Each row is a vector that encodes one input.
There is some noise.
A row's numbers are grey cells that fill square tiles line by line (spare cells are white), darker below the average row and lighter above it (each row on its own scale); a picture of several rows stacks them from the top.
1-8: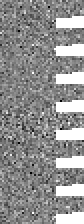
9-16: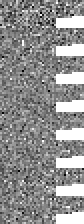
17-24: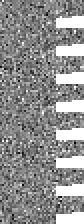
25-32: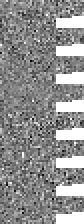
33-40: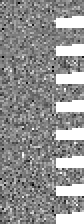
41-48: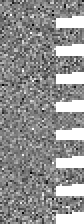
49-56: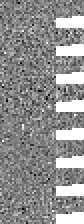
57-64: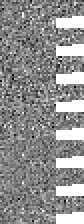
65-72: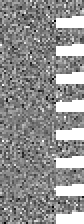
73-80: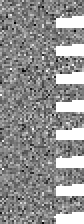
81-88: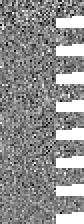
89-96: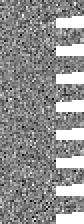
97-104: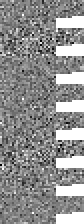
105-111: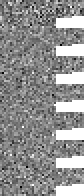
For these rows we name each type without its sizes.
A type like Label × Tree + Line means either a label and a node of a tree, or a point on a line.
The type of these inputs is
(Bool × Bool × Bool × Bool + Unit) × Line + Circle.
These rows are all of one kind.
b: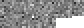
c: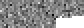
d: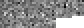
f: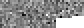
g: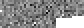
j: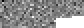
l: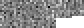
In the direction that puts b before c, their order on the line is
l, f, b, j, d, c, g.
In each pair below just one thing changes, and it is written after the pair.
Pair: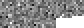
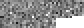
the place on the line
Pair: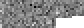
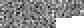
the place on the line
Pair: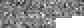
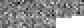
one of the four true/false values
